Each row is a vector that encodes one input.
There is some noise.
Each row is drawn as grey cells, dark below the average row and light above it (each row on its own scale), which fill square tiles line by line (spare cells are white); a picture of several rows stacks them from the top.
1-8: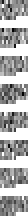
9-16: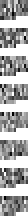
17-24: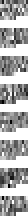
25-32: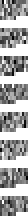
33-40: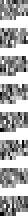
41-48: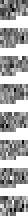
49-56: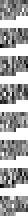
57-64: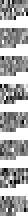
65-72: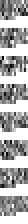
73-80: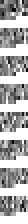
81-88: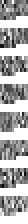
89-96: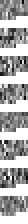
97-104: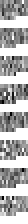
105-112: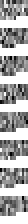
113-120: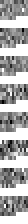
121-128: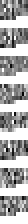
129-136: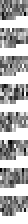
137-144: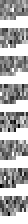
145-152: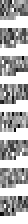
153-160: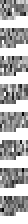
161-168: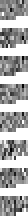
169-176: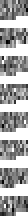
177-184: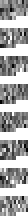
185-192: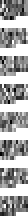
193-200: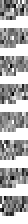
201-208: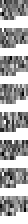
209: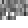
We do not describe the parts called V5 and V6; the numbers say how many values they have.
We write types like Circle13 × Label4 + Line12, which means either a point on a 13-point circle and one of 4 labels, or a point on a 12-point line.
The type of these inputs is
Bool × (Label7 + Tree8) × V5 + V6.
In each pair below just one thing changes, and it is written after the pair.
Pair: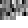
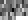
the label
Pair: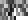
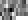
the label
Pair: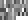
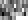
the true/false value
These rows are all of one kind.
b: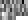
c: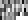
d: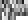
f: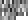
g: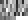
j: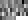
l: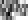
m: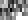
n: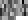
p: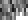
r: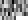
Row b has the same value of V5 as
m and r.
